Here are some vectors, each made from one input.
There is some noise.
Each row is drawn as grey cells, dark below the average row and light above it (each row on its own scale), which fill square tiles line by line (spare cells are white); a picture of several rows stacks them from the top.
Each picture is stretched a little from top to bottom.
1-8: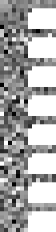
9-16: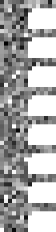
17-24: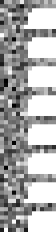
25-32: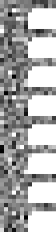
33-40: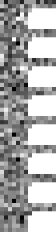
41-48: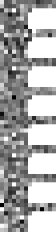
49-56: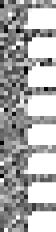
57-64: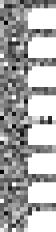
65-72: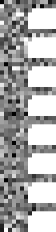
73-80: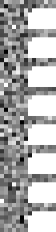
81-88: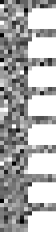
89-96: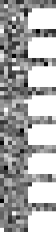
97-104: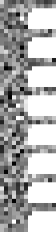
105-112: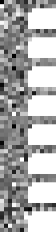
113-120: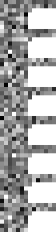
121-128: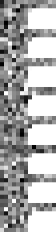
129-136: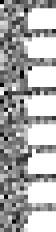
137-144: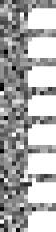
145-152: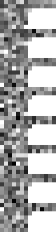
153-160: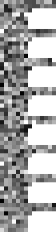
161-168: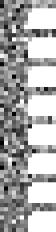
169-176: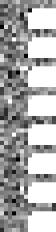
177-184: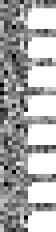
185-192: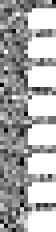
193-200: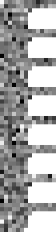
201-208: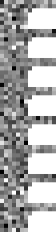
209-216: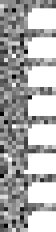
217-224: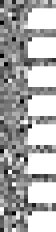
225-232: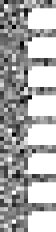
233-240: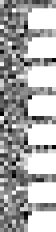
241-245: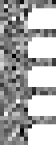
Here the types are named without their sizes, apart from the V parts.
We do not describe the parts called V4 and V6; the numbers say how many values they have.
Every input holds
either a point on a line, or a true/false value and a value of V6, or a value of V4.
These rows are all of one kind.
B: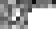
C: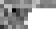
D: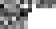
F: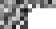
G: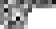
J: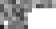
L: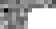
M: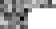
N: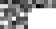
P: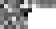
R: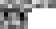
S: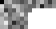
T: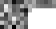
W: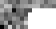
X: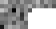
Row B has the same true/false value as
G, L, N and S.
